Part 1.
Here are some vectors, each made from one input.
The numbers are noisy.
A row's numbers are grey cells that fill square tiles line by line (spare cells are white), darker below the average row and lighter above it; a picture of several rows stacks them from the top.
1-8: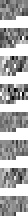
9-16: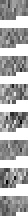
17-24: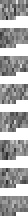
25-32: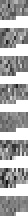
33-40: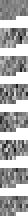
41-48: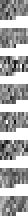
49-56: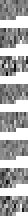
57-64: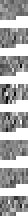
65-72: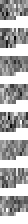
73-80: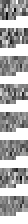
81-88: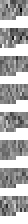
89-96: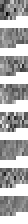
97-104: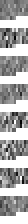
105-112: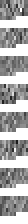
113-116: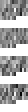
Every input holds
a point on a 10-point line, together with either one of 12 labels, or a point on a 10-point line.
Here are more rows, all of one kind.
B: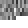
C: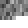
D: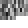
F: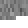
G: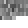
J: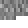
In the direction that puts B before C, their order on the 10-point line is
B, J, F, D, G, C.
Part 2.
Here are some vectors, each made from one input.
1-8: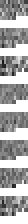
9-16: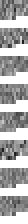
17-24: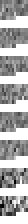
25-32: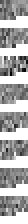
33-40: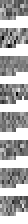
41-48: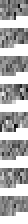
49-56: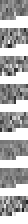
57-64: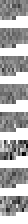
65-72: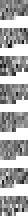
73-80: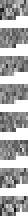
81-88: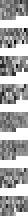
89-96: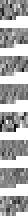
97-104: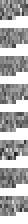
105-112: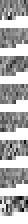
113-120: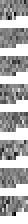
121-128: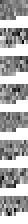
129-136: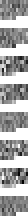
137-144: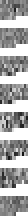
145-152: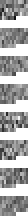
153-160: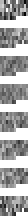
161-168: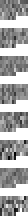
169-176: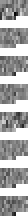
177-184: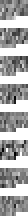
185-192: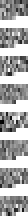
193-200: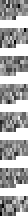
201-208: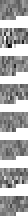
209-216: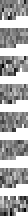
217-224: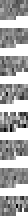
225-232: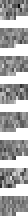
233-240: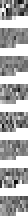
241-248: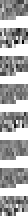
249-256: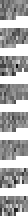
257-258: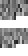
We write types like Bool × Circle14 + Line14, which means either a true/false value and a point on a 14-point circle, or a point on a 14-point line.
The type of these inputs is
Bool × (Line4 × Line4 + Tree18) + Unit.
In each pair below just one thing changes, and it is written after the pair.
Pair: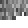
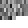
the true/false value
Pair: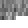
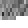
the node of the tree
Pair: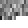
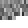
the node of the tree
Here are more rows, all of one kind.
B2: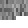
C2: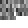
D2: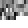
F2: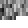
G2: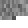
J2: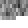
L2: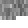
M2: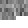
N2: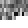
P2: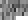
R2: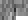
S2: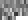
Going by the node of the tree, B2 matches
G2, J2, L2 and M2.
